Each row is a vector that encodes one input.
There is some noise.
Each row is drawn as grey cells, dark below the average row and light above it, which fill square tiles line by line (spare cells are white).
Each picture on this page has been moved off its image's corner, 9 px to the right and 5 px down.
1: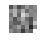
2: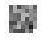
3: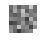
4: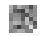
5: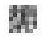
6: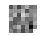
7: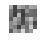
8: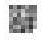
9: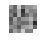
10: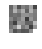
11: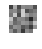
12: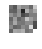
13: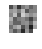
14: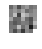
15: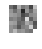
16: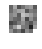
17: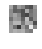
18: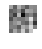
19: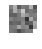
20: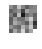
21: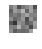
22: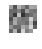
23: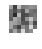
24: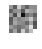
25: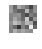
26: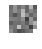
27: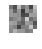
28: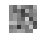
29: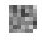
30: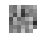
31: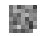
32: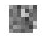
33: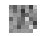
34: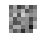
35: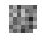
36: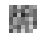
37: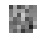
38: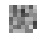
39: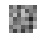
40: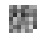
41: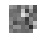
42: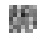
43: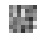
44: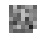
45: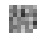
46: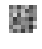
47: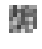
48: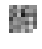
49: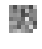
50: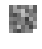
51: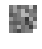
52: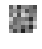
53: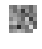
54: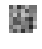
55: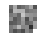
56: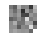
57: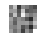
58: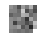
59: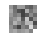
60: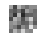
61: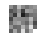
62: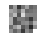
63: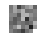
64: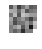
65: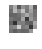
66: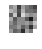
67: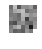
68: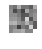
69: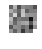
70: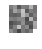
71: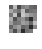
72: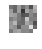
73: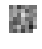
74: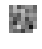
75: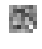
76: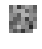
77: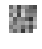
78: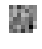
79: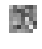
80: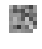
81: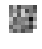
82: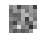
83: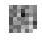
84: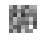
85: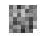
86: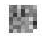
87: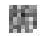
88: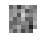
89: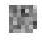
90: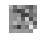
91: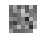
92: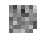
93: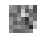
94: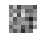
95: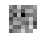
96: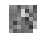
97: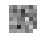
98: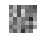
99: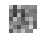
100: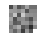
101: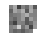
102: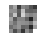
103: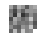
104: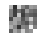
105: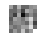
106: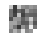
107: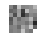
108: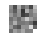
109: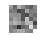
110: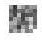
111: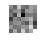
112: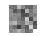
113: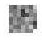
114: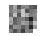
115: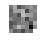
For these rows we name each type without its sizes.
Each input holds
a point on a line and a true/false value.
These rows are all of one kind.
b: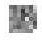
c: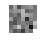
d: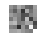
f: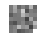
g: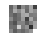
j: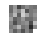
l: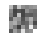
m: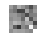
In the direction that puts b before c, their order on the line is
m, d, b, j, c, g, f, l.
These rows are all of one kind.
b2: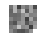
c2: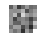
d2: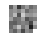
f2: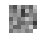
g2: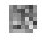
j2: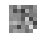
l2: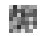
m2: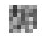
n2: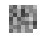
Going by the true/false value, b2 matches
c2 and d2.
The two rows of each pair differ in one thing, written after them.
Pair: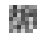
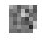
the true/false value
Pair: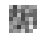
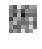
the place on the line
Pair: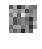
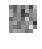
the true/false value
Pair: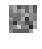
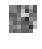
the place on the line
